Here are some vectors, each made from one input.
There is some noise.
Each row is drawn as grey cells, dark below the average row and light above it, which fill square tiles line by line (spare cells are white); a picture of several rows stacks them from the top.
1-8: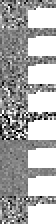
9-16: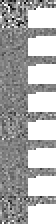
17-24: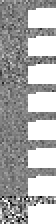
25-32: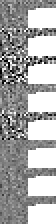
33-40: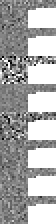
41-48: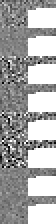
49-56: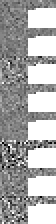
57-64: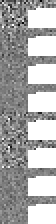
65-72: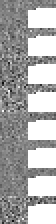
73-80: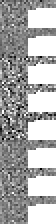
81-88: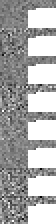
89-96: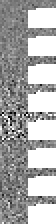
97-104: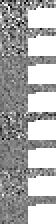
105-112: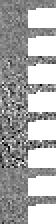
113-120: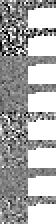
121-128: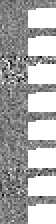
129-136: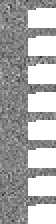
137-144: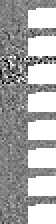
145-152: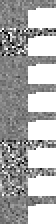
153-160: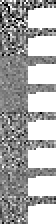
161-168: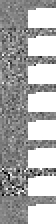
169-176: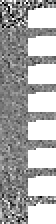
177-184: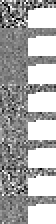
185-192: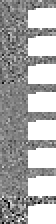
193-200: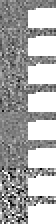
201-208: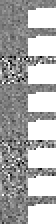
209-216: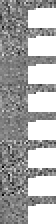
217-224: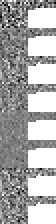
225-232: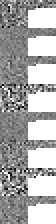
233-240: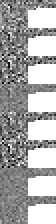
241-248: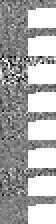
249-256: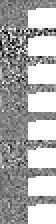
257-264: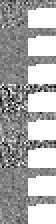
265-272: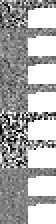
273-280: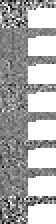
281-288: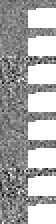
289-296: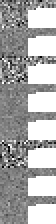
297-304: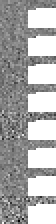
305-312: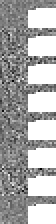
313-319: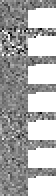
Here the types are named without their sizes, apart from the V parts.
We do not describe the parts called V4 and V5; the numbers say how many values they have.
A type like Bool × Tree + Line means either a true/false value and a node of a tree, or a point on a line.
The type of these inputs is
(Bool × Bool × Bool + Unit) × Line × (Line + V4) × V5.
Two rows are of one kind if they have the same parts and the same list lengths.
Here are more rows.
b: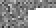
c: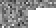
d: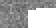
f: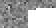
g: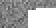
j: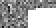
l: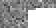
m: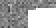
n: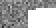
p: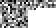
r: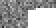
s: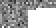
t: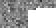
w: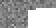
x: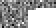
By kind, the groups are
b, c, d, j, r, s
f, l, n, w
g, p, t, x
m

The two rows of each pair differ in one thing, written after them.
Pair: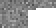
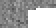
the value of V5
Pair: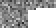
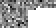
the value of V5
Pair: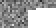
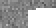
the value of V5
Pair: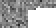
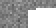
one of the three true/false values
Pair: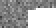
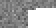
one of the three true/false values
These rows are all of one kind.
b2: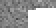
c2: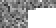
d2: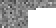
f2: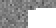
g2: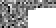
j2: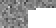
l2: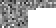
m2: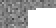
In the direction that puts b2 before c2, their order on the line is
b2, f2, j2, d2, g2, c2, l2, m2.
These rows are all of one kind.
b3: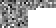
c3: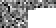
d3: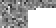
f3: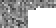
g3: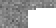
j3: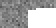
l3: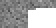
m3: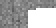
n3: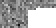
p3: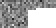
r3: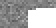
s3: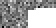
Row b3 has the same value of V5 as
c3 and l3.
